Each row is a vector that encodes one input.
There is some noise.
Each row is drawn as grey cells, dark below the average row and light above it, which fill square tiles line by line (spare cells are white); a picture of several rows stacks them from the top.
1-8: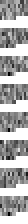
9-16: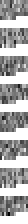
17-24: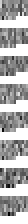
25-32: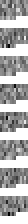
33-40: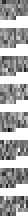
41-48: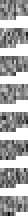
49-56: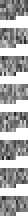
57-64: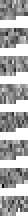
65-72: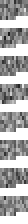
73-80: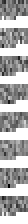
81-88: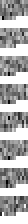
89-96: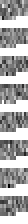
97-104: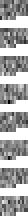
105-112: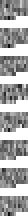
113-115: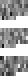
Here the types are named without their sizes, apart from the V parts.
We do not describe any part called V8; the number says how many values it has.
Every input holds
a point on a line and a value of V8, together with either a fixed value, or four true/false values.
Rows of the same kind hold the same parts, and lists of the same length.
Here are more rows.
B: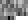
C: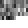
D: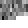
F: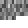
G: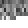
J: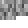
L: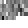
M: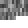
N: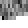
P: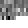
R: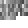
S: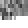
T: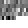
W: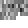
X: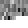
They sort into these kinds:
B, C, D, F, J, L, M, N, P, S, T
G, R, W, X

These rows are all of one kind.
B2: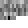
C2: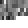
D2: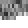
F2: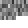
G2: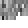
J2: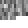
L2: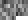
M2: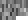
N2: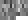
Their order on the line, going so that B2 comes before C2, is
B2, C2, F2, N2, L2, M2, G2, J2, D2.
